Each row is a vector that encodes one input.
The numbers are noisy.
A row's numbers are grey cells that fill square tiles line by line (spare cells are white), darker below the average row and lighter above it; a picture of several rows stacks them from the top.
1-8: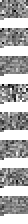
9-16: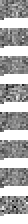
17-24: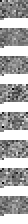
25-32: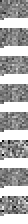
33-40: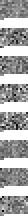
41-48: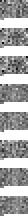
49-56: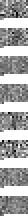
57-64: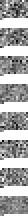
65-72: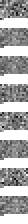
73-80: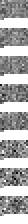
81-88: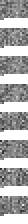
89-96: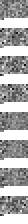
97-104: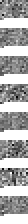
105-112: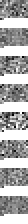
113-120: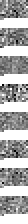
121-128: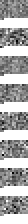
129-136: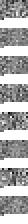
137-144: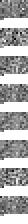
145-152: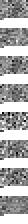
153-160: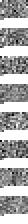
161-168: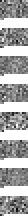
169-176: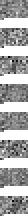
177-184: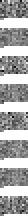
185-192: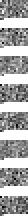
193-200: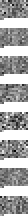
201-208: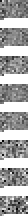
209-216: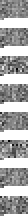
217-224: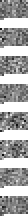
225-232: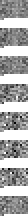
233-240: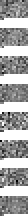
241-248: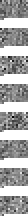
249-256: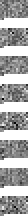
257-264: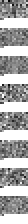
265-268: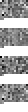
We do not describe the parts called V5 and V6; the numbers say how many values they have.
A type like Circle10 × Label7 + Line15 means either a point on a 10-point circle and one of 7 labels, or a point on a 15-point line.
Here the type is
Bool × Label4 × V6 + (Tree9 + Unit) × V5.
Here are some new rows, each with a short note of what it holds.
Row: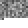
a value of V5
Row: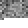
a value of V5
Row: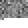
a value of V5
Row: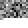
one of 4 labels, a true/false value and a value of V6
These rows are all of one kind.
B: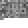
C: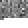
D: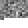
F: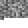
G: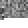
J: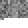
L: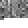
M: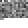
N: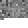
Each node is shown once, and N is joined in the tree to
D and G.
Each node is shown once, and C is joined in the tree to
D.
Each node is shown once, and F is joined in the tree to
M.
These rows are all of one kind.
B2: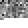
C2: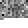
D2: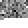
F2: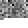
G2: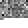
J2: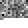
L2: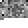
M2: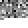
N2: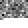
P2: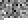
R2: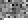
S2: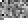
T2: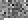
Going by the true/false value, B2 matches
M2, N2, P2 and R2.
